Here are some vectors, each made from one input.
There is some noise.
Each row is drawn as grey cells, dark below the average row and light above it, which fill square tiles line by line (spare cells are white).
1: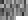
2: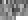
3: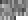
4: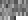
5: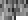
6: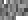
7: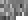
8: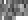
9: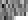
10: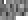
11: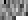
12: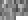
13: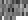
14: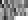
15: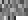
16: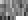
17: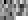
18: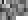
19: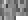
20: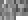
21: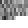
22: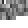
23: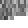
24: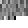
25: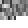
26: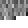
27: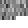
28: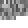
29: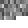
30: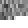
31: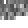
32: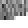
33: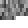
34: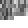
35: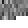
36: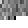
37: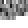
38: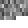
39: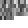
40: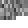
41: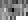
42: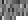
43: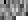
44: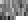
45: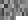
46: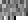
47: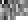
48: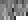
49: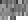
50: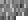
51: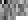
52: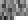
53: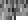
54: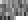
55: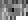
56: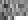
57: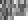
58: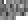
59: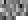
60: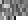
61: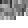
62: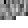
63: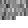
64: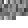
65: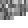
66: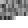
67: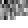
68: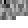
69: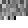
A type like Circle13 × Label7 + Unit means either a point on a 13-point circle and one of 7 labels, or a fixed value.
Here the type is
Bool × Bool × Bool × Bool × Tree9.
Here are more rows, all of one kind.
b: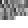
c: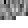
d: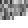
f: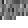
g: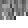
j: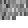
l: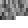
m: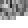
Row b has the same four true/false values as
d and j.
